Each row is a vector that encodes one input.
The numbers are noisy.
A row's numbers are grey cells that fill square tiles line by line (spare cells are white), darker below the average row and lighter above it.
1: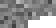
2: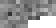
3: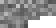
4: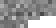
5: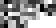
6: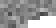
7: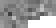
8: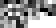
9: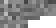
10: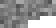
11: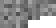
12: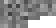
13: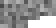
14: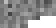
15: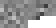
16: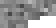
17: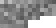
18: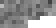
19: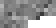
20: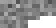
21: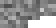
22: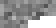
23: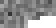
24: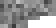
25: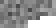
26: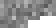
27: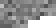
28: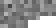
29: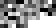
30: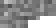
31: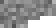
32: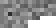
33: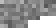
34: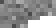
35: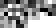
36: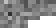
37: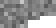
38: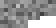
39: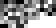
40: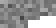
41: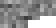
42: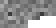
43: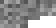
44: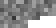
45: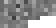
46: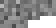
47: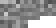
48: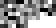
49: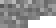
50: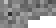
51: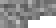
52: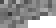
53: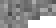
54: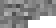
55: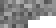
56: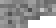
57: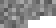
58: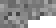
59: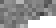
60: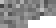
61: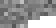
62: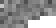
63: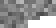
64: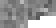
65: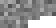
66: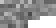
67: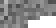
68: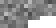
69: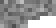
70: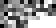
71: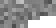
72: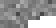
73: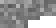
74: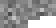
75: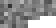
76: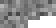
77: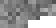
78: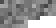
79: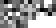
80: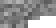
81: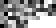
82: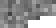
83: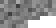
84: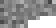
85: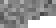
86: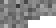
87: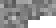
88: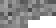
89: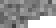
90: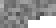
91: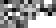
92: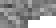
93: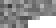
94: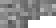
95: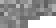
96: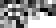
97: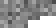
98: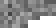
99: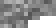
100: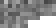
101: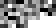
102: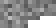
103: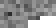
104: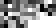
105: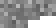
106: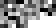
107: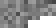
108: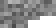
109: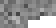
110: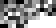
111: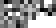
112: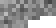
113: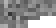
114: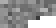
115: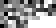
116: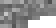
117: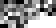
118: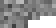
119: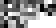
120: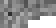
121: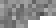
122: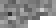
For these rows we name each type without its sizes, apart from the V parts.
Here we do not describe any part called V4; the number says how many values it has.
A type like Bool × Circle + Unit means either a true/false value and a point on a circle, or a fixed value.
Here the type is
Bool × Bool × Bool × Bool × Circle × V4 + Label.
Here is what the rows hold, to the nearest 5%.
About 85% of them hold a point on a circle, four true/false values and a value of V4. The rest hold a label.
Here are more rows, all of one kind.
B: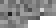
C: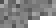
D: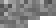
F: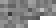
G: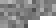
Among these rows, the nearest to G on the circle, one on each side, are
D and F.
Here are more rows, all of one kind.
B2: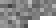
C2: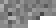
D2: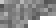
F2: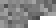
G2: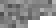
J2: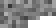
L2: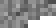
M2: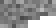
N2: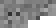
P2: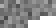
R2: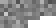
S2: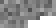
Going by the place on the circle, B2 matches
C2 and F2.
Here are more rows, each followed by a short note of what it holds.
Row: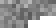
a point on a circle, four true/false values and a value of V4
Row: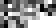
a label
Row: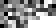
a label
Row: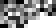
a label
